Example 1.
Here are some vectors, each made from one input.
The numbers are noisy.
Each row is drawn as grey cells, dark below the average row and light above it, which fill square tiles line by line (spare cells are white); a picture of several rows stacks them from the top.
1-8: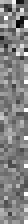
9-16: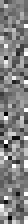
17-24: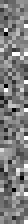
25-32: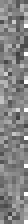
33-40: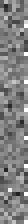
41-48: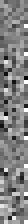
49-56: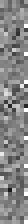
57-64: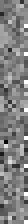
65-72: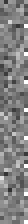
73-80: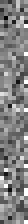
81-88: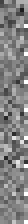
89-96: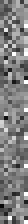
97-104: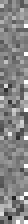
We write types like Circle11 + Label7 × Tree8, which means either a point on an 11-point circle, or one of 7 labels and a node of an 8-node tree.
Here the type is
Line9 + List2(Line4 × Line5).
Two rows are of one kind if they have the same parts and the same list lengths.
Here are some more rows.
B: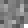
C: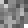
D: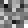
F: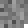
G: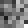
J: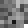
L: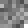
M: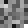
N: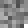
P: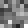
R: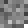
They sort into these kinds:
B, G
C, F, L, M, P
D, J
N, R

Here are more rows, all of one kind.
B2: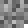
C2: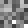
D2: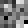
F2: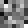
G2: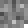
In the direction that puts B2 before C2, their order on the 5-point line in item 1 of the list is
G2, F2, D2, B2, C2.
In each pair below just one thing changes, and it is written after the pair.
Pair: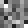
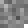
the place on the 4-point line in item 2 of the list
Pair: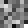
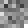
the place on the 4-point line in item 1 of the list
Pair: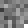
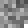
the place on the 4-point line in item 2 of the list
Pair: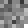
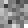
the place on the 4-point line in item 1 of the list
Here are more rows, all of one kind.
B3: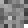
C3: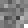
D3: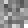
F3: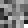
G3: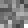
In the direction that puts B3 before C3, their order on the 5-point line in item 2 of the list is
D3, G3, B3, F3, C3.
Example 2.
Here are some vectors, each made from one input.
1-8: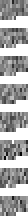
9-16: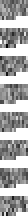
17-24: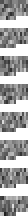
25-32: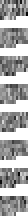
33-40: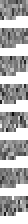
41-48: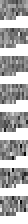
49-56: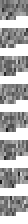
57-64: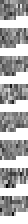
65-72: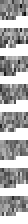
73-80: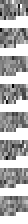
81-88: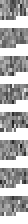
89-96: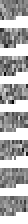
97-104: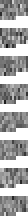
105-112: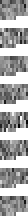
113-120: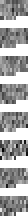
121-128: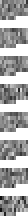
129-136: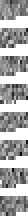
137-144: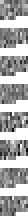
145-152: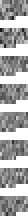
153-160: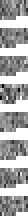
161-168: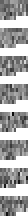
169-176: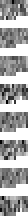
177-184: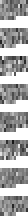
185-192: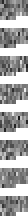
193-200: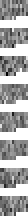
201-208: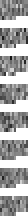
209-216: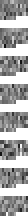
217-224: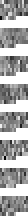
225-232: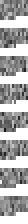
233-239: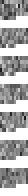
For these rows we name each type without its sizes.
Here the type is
Bool × List(Circle).
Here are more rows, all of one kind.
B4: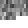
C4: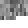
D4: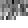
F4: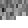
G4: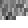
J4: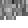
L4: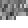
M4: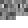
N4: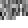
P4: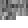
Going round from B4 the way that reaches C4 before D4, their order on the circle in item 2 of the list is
B4, M4, J4, F4, C4, L4, G4, N4, D4, P4.
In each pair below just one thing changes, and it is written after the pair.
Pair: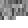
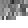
the place on the circle in item 1 of the list
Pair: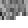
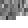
the true/false value
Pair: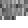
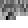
the place on the circle in item 1 of the list
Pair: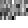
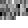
the place on the circle in item 2 of the list
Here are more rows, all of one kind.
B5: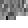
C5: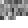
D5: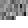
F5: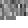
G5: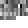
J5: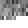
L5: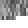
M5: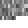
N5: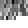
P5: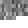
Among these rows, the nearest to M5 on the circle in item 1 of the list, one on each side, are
D5 and N5.
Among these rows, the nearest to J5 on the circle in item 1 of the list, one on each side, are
G5 and L5.
